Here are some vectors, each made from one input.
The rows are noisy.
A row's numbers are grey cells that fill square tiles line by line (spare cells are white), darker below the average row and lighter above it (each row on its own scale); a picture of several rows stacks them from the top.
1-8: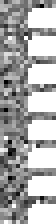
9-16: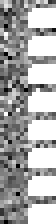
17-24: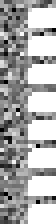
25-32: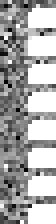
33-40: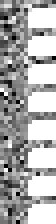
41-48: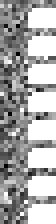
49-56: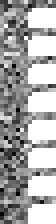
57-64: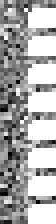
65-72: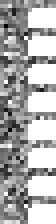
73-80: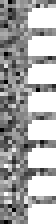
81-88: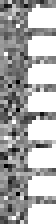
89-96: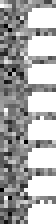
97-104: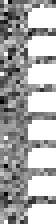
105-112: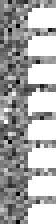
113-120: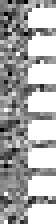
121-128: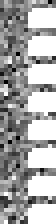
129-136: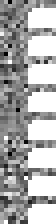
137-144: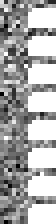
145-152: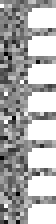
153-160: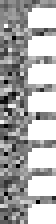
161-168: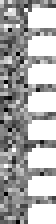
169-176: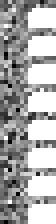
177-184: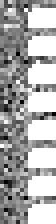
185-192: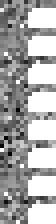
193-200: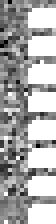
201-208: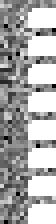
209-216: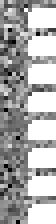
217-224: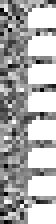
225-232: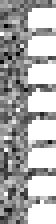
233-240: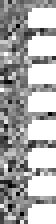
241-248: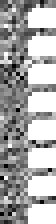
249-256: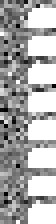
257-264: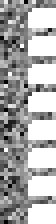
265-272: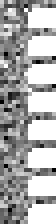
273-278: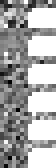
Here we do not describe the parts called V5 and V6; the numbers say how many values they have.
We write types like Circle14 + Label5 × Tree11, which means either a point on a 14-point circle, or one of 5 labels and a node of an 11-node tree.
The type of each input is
(Bool × Bool × Bool + V5) × Line8 + V6.
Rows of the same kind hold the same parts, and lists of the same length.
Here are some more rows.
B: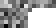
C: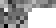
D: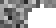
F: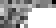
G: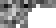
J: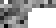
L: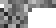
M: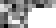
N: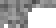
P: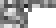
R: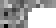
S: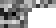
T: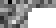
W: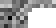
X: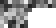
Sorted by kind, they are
B, C, J, L, M, R, S, W
D, F, T
G, N, P, X

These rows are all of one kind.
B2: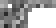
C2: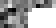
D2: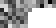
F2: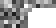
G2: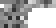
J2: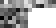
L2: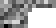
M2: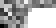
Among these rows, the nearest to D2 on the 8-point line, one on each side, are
F2 and M2.
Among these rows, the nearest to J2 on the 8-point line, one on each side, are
C2 and M2.
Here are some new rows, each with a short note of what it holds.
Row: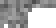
a value of V6
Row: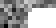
a point on an 8-point line and three true/false values
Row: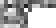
a value of V6
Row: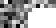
a point on an 8-point line and a value of V5
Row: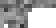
a value of V6
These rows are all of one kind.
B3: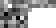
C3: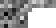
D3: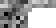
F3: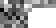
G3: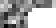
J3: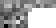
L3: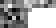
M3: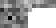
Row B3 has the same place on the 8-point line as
F3 and J3.
